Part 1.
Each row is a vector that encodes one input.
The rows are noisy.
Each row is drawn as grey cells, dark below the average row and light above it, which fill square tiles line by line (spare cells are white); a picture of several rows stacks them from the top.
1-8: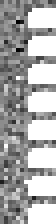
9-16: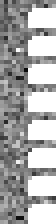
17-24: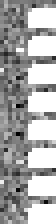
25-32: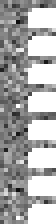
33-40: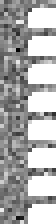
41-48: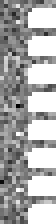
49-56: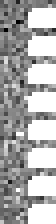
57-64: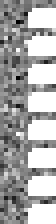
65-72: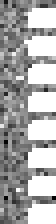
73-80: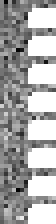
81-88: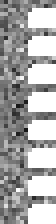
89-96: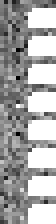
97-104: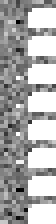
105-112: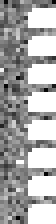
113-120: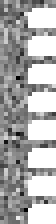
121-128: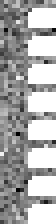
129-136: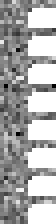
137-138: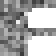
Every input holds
a point on an 11-point circle and a point on a 16-point circle.
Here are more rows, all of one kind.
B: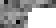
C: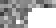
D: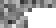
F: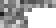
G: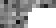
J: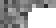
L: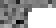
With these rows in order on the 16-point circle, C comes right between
F and G.
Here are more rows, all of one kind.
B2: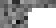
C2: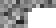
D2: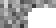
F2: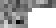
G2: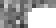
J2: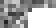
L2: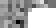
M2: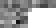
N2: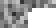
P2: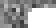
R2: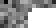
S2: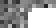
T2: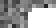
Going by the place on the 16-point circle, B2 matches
G2 and P2.
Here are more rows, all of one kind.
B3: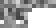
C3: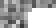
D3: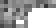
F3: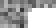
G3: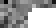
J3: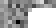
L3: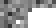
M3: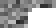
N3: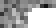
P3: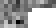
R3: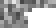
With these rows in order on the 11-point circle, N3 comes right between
D3 and G3.
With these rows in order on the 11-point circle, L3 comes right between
B3 and D3.
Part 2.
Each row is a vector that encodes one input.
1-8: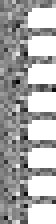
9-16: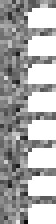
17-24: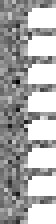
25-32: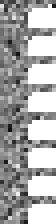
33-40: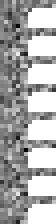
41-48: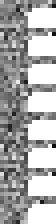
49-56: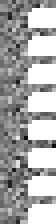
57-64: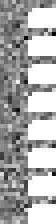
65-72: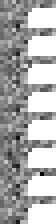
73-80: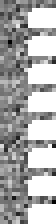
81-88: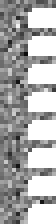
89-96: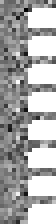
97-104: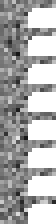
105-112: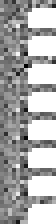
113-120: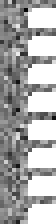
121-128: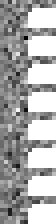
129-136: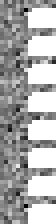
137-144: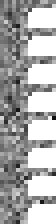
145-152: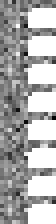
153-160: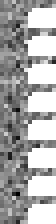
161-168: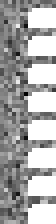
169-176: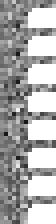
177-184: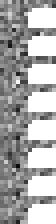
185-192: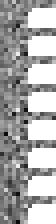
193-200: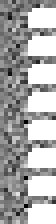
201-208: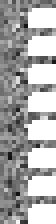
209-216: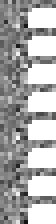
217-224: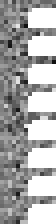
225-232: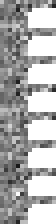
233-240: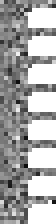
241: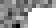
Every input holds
a list of up to two points on a 6-point circle.
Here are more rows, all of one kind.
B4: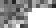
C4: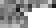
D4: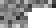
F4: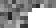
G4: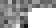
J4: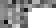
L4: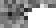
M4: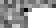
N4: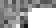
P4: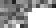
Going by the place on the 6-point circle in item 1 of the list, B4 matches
C4 and P4.
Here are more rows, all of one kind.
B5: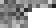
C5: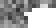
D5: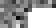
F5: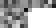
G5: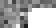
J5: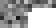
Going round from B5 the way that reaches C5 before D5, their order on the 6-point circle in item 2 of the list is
B5, C5, J5, G5, D5, F5.
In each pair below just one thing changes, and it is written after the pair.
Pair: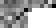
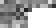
the place on the 6-point circle in item 1 of the list
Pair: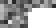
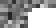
the place on the 6-point circle in item 1 of the list
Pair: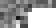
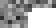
the place on the 6-point circle in item 2 of the list
